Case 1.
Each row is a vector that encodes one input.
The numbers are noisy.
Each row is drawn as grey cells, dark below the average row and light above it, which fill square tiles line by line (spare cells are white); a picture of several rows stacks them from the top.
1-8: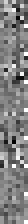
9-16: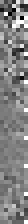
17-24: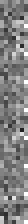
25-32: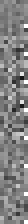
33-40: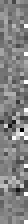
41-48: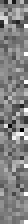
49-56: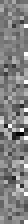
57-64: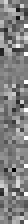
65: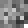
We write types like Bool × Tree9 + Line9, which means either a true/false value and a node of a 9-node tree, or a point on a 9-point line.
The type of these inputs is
Line12.
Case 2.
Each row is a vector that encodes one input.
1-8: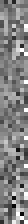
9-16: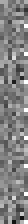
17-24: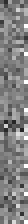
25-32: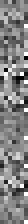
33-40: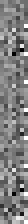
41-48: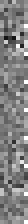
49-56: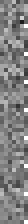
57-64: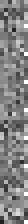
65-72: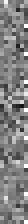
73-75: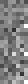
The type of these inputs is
Line7.
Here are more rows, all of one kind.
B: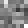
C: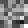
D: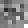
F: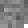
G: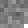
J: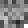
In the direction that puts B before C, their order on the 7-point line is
B, J, F, G, C, D.
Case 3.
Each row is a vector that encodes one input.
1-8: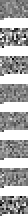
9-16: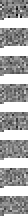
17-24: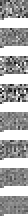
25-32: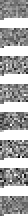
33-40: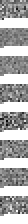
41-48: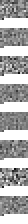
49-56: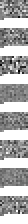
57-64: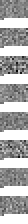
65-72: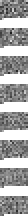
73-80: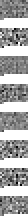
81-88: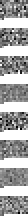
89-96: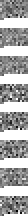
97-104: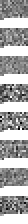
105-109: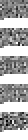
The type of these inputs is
Line19.
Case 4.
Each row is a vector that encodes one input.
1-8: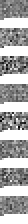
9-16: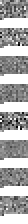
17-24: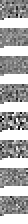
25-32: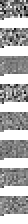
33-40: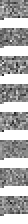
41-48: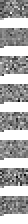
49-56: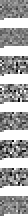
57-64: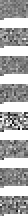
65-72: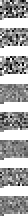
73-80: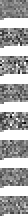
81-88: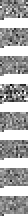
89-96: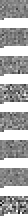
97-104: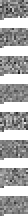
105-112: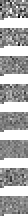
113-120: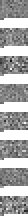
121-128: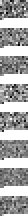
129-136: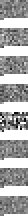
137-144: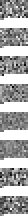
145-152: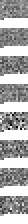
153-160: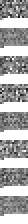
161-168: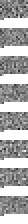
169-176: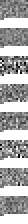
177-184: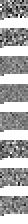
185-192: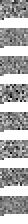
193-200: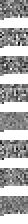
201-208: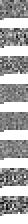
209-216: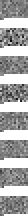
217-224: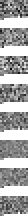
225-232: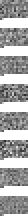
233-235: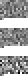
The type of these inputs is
Line19.
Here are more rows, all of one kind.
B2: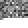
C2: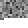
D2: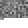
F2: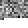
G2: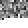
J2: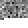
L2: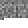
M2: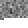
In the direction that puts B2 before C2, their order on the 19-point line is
D2, L2, F2, J2, B2, M2, C2, G2.
